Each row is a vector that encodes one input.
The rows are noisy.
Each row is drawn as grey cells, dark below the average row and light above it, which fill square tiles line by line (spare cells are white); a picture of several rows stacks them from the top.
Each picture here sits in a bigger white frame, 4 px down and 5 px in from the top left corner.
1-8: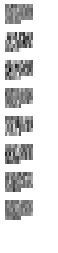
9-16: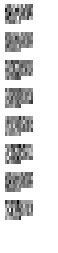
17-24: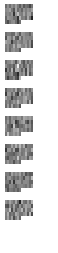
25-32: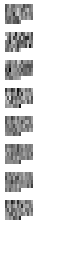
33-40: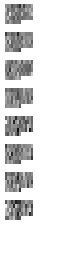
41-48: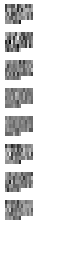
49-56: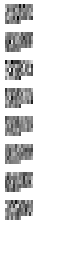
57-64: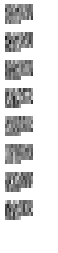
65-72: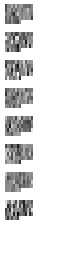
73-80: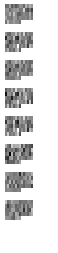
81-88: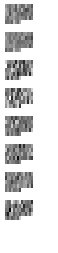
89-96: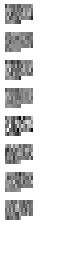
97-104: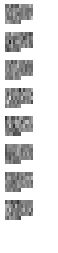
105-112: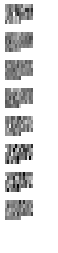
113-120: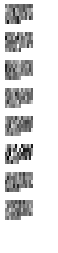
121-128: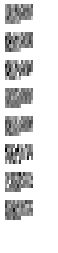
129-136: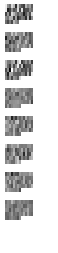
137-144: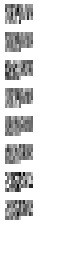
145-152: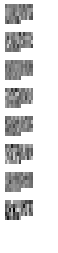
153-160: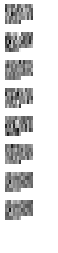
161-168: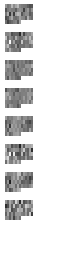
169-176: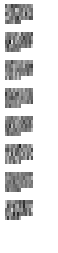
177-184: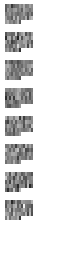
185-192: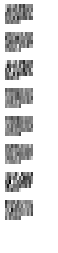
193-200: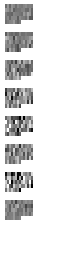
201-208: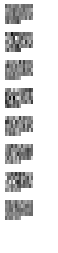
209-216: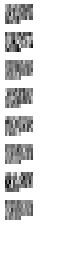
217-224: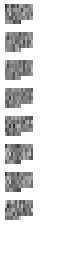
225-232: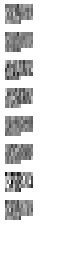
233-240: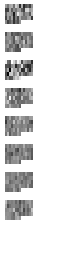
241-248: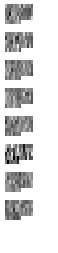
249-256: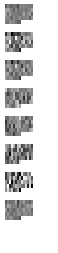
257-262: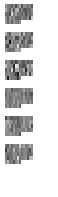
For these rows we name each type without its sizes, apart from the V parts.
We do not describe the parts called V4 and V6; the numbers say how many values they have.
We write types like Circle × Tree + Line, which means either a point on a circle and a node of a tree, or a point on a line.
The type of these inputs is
(Bool × V4 + V6) × List(Line).
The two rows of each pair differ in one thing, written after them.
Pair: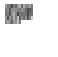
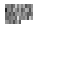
the true/false value
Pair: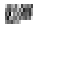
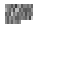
the true/false value
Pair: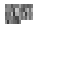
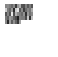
the true/false value
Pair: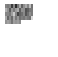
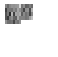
the value of V4
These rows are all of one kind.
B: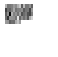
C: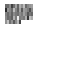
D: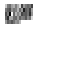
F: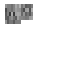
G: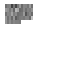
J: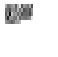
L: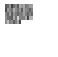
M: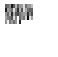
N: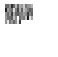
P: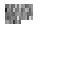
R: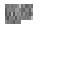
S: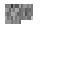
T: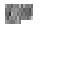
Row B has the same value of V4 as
G and J.
